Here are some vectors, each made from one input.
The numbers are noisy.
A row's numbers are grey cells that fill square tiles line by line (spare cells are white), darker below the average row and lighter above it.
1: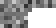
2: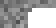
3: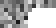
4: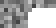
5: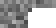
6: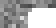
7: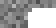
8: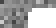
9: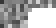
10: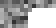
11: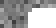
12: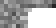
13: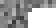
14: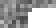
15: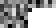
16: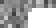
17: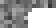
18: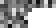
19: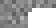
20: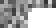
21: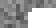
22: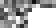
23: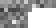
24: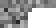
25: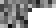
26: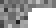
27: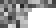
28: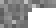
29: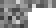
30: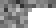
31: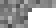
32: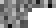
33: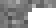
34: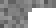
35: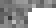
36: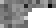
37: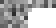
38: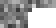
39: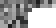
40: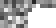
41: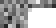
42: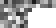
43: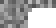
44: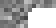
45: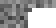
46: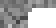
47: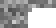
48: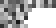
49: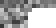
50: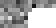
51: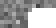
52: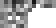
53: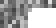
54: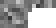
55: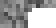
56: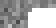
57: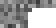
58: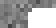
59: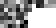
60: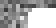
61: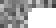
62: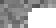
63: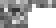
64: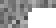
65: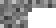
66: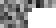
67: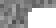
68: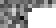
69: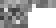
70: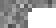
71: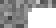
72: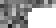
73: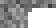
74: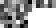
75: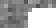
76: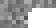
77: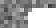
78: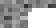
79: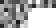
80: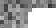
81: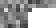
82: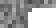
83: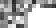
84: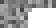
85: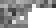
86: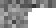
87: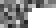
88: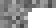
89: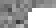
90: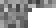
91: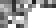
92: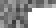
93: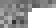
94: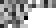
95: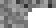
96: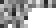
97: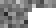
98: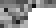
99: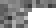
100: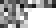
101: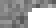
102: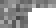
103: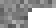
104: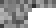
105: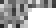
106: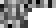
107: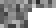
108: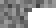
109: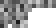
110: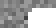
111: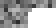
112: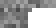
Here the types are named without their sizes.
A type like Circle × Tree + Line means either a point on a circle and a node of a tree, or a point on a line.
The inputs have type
Bool × Line × Line + Unit.
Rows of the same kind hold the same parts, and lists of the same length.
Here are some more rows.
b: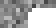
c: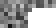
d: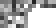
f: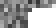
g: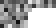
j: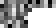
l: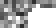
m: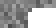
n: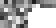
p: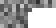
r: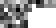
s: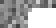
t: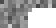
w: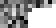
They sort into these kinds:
b, c, f, g, j, m, p, r, s, t, w
d, l, n

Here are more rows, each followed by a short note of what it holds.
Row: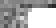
a point on each of two lines and a true/false value
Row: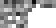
a fixed value
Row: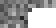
a point on each of two lines and a true/false value
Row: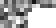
a fixed value
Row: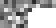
a fixed value
